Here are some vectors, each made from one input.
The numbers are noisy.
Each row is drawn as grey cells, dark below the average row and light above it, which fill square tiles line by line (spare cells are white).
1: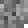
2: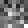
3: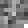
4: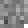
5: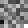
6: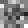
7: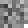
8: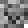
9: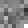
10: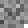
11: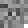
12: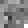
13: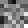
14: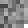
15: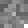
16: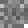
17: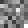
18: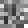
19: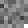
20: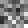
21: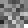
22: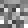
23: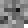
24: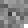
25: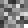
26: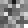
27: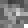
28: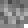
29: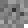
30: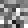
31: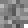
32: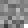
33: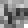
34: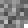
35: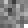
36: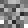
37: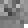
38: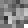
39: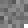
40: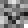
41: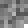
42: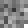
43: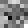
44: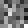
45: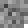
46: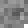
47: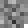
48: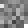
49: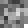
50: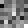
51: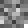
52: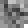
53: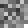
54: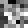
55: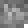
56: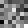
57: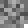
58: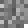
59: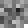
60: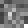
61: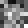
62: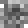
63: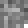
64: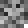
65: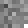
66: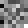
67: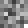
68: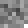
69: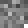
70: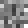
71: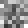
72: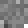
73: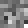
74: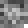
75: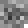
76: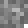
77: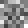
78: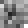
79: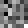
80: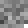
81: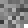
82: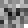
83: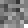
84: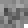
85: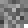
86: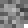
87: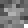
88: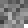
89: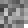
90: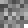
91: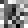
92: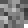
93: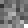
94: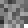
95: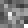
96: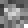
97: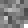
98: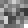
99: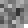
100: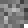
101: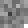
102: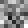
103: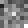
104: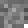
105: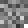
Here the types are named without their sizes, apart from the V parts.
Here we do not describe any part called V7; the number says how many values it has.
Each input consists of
a label and a value of V7, together with either a fixed value, or three true/false values.
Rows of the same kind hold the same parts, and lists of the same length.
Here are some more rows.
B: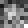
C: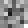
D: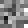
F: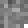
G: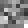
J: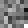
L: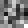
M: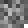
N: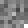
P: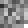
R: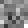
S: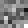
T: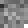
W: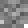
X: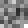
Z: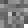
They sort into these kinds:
B, G, L, N, P, T, W
C, D, F, J, M, R, S, X, Z

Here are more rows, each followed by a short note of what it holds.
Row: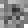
a label, three true/false values and a value of V7
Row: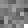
a label, three true/false values and a value of V7
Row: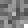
a label and a value of V7
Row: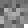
a label and a value of V7
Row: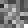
a label, three true/false values and a value of V7
